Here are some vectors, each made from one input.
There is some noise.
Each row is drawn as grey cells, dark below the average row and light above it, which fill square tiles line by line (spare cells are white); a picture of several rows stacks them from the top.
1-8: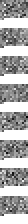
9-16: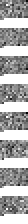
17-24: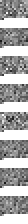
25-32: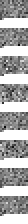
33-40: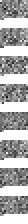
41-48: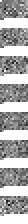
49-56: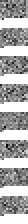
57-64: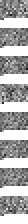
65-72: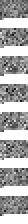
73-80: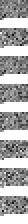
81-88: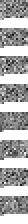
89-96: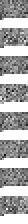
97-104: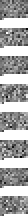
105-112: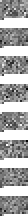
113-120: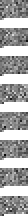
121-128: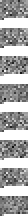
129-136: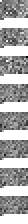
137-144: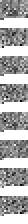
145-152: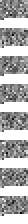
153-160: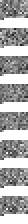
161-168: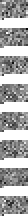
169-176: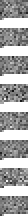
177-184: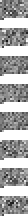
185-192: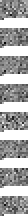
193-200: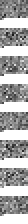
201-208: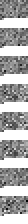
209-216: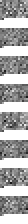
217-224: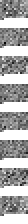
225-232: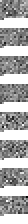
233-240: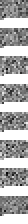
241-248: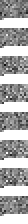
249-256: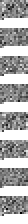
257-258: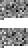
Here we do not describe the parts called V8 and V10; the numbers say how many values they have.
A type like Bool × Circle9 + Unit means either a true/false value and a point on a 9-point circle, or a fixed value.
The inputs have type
List2(Line6) + Tree9 + V8 × V10.
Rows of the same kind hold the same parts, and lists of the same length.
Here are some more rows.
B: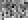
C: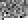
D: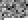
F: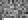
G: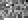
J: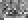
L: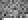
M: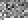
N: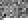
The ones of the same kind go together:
B, C, D, M
F, L
G
J
N

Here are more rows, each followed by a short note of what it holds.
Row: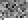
a value of V8 and a value of V10
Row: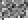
a value of V8 and a value of V10
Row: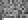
a list of one item
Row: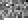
the empty list
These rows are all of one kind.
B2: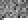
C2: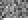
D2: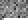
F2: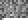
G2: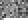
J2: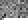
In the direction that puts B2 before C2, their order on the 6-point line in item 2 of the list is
D2, B2, C2, J2, G2, F2.
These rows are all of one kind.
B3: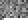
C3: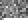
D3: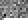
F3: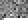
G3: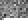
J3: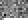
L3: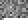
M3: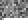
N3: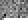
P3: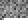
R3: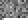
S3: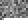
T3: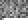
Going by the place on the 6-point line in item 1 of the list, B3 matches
L3, R3 and T3.
